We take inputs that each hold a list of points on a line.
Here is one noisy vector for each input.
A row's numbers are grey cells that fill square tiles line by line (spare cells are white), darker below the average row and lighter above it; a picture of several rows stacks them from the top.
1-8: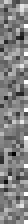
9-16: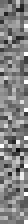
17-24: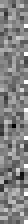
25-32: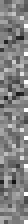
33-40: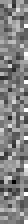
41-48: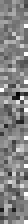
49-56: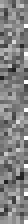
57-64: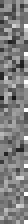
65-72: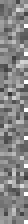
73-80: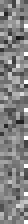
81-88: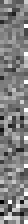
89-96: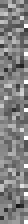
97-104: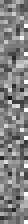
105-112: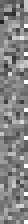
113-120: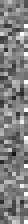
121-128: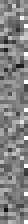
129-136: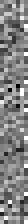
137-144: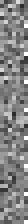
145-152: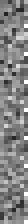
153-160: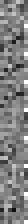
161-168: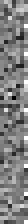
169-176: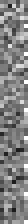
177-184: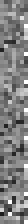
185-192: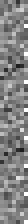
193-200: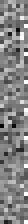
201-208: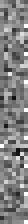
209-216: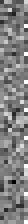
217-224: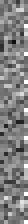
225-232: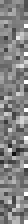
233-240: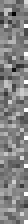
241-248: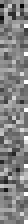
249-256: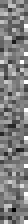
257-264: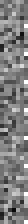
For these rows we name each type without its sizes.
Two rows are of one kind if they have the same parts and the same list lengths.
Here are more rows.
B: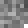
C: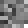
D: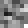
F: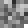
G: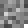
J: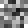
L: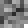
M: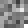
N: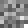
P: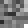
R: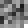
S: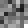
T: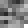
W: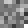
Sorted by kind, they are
B, L, R, S
C, D, F, G, M, N, P, T, W
J

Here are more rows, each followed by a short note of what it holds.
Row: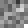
a list of two items
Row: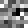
the empty list
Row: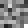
a list of two items
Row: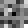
a list of two items
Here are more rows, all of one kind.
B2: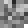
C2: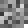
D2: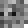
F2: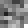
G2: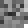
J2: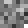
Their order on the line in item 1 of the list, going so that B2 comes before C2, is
D2, G2, F2, B2, J2, C2.
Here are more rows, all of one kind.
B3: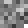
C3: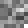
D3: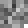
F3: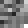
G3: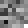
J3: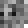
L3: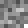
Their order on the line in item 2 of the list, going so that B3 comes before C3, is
B3, F3, C3, L3, G3, D3, J3.
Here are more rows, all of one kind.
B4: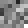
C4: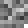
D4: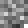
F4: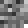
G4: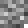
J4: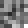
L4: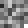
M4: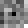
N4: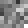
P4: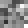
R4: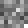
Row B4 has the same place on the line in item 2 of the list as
M4, N4 and P4.
